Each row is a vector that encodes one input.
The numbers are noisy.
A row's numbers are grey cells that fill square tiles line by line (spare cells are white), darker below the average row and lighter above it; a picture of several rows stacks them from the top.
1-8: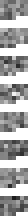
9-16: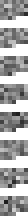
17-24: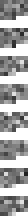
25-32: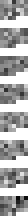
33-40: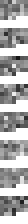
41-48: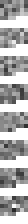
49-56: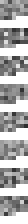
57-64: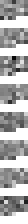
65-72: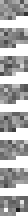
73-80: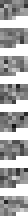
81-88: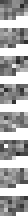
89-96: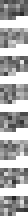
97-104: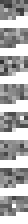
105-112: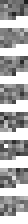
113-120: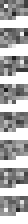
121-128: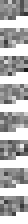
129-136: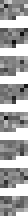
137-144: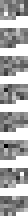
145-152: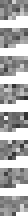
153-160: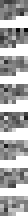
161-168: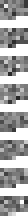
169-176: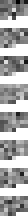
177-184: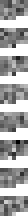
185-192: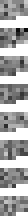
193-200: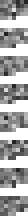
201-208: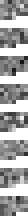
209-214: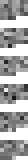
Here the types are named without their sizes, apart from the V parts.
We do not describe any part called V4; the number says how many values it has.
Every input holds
a label, together with either five true/false values, or a value of V4.
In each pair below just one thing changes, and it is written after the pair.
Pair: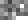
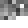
the label
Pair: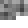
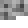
the label
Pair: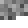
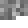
one of the five true/false values
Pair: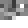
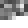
the label
